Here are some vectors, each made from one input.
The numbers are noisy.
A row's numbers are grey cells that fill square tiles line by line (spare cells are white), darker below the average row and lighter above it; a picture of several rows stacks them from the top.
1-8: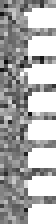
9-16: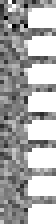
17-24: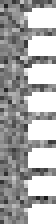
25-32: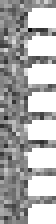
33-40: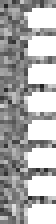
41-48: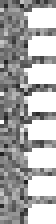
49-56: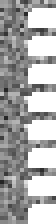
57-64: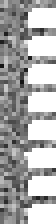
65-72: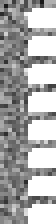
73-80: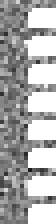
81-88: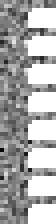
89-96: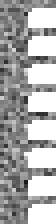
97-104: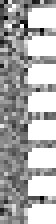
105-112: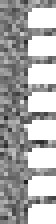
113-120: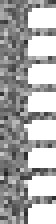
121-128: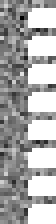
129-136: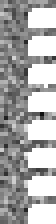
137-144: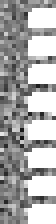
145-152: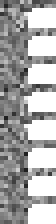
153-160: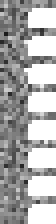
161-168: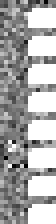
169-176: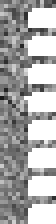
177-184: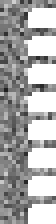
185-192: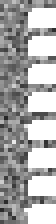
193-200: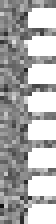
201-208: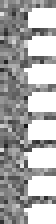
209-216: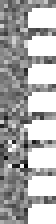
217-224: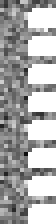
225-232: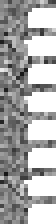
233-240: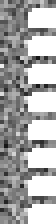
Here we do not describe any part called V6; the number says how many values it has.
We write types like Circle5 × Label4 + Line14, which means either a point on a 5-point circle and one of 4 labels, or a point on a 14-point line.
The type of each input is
List2(Bool × V6).
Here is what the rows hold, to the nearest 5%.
All of them are lists of up to two items, each a true/false value and a value of V6: a few are empty, 40% hold one and 60% two.
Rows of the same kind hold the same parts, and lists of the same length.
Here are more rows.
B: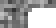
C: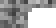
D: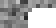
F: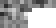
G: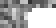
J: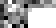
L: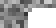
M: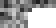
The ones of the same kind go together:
B, C, D, L
F, G, M
J

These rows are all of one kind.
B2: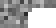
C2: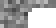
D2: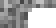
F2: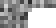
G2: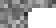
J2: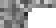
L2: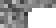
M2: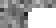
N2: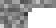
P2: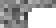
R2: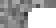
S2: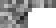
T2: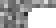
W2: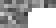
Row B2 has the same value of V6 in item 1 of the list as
C2, G2, N2 and T2.
